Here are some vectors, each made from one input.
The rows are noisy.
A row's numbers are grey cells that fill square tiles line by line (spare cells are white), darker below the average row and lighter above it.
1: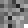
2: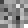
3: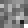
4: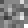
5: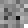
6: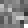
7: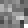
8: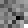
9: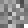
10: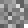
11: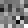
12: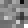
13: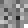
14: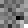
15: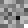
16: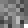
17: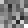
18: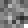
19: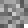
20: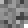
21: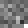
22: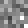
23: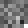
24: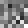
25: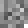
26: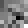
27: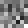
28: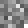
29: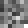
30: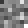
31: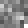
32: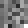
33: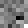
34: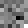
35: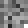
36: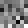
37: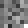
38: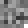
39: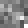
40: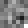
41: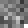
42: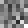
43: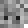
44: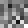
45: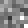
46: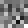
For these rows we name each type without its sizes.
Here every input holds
a point on each of two lines, together with either a fixed value, or three true/false values.
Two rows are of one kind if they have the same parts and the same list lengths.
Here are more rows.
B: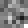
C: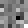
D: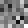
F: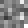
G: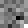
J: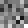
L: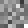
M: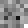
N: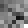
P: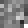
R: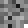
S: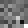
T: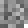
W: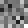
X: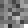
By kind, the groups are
B, C, F, G, L, M, N, P, R, S, T, X
D, J, W

